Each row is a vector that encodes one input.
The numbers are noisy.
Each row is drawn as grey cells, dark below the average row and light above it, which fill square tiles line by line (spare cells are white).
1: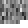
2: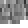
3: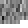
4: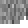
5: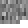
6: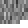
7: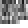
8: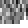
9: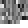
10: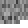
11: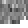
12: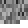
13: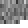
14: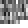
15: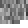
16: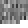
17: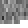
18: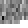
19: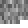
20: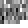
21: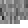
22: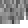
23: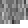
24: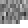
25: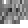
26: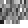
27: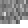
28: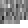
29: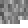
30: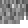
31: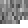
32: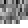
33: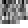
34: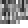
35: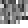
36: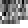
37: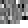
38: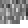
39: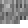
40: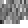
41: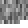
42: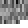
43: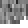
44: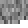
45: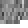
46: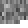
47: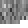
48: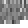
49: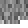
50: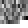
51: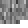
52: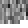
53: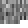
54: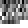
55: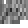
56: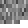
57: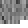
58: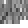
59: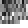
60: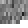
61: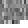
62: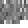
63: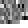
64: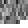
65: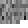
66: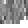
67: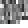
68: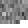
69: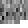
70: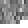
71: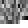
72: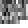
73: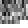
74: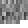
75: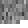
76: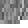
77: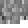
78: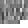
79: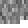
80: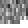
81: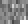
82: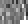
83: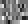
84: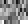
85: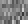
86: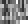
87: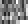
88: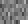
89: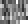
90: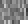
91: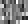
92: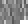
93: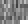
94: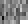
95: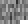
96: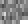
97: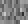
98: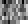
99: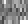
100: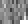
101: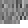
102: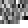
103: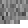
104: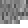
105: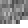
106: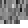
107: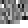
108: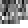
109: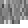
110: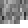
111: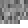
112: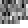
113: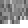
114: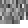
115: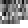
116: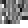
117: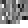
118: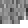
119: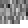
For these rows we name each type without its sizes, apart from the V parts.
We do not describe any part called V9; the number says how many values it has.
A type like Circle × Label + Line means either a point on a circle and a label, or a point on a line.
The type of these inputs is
(Circle + Unit) × V9 + Line.
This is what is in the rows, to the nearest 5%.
About 25% of them hold a point on a line. The rest hold a value of V9, together with either a point on a circle, or a fixed value.
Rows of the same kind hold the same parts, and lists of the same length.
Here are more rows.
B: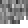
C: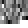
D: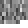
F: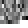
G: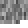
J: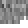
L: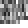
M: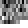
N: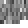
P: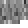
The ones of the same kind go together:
B, J, N, P
C, F, L, M
D, G

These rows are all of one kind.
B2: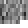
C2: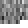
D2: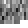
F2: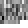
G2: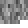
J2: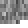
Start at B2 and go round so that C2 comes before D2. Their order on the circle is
B2, C2, G2, F2, D2, J2.
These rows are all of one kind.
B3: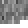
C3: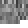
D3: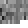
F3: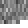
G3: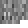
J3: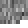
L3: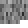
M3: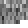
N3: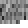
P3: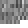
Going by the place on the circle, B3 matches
C3 and D3.
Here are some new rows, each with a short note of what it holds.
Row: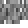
a value of V9
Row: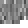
a value of V9
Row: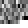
a point on a line
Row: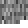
a point on a circle and a value of V9
